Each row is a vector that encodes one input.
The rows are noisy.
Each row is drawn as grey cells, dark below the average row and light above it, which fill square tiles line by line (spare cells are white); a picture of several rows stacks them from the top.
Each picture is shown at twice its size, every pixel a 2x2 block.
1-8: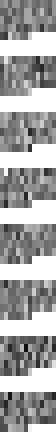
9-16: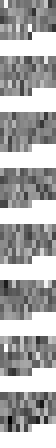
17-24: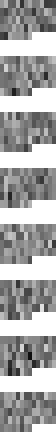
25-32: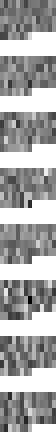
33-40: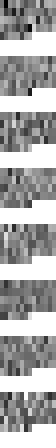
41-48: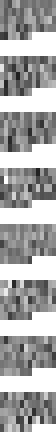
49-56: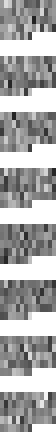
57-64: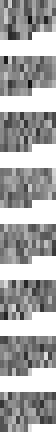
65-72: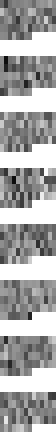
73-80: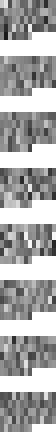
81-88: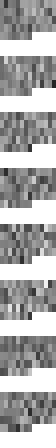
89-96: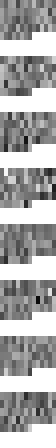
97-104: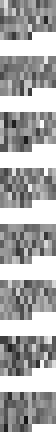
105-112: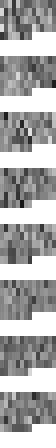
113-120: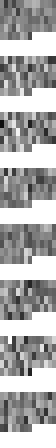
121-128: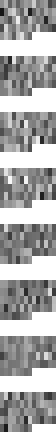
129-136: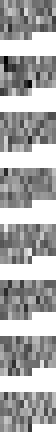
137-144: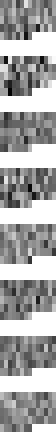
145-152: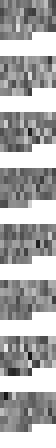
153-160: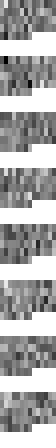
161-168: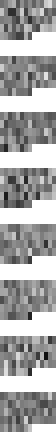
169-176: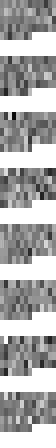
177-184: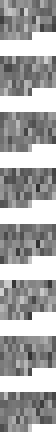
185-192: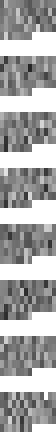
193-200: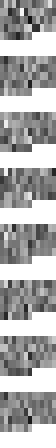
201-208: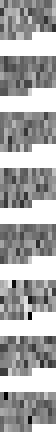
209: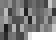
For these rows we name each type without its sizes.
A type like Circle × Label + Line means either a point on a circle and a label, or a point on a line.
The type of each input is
Bool × (Label + Line) × List(Circle).
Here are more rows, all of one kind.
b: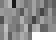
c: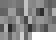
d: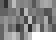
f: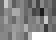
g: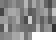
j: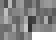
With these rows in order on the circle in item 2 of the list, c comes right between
b and f.
